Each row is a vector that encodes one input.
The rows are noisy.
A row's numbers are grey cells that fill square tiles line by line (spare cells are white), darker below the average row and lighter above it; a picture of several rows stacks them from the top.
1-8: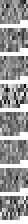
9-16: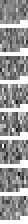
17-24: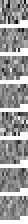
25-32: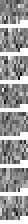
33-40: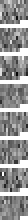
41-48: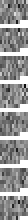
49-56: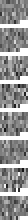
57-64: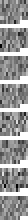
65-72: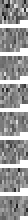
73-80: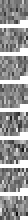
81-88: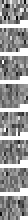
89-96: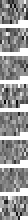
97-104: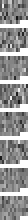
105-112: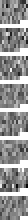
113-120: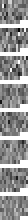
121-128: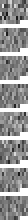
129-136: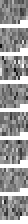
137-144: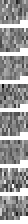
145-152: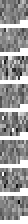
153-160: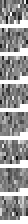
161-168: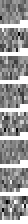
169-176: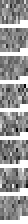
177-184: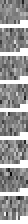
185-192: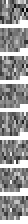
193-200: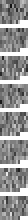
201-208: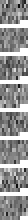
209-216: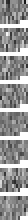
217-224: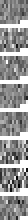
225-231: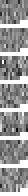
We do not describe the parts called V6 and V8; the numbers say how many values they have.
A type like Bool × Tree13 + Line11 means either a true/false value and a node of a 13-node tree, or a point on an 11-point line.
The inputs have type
Bool × (Label9 × V6 × V8 + Line4).
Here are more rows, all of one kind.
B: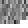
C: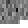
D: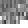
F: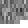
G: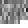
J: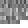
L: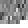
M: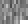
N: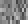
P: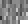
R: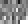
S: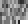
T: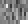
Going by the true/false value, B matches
C and D.
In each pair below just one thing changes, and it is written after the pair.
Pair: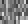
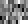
the true/false value
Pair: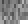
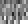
the true/false value
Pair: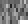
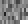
the label
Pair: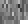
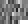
the true/false value
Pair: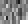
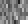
the true/false value
